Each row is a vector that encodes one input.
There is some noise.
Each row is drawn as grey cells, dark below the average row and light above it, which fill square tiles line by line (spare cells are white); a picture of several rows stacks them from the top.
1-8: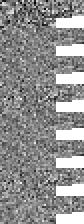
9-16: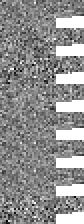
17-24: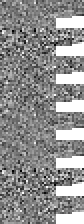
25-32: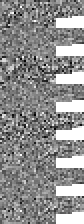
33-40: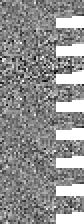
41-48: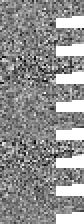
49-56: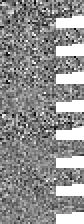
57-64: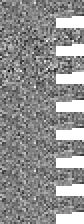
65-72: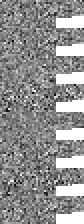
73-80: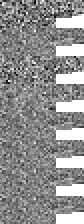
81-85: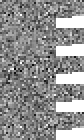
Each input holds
three true/false values.
